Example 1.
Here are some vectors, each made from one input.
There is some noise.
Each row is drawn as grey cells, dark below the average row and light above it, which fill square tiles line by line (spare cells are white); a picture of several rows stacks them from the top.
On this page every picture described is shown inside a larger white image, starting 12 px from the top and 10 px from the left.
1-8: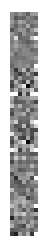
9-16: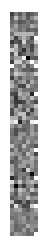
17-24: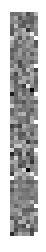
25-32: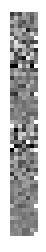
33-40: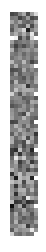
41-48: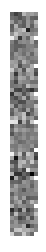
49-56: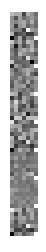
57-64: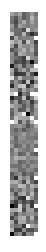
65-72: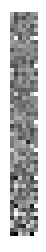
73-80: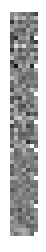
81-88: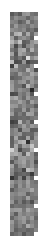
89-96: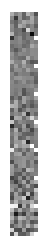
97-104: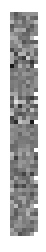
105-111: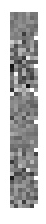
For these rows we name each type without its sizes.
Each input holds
a point on a circle, together with either a fixed value, or four true/false values.
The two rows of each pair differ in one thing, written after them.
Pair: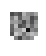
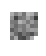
one of the four true/false values
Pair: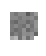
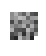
the place on the circle
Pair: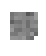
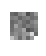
the place on the circle
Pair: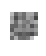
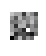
one of the four true/false values
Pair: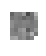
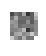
one of the four true/false values
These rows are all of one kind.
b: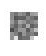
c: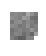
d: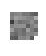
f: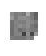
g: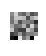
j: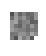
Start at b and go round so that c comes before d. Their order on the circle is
b, j, g, f, c, d.
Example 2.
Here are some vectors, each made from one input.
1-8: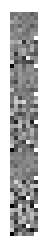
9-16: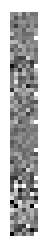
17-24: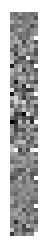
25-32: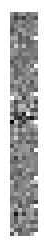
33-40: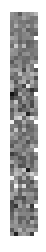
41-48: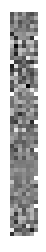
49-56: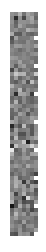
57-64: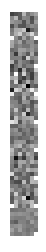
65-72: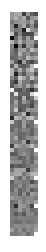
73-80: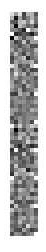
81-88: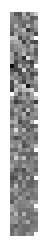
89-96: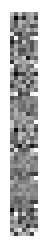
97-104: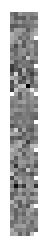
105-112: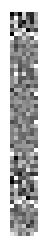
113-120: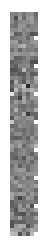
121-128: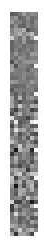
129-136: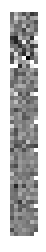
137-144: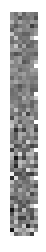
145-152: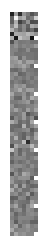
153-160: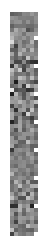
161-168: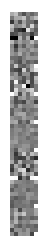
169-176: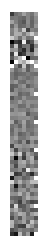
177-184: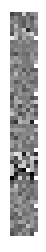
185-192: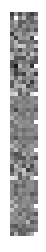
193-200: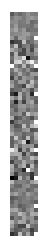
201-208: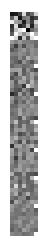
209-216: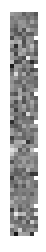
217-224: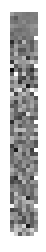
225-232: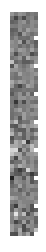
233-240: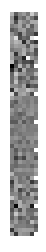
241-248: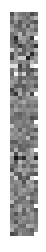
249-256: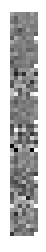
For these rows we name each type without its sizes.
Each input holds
a point on a line, together with either a point on a circle, or a fixed value.
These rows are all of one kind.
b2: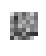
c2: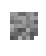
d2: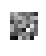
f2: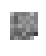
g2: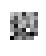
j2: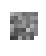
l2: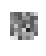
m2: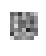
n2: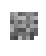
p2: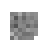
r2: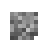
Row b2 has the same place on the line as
c2, f2, j2 and n2.
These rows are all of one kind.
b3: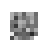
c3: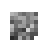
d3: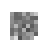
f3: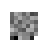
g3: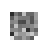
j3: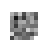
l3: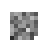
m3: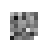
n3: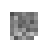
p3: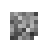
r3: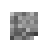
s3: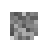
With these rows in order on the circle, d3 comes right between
g3 and l3.
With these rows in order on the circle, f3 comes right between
g3 and j3.
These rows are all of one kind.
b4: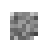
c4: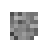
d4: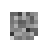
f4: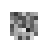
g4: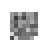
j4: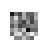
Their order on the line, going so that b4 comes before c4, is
b4, d4, c4, f4, g4, j4.
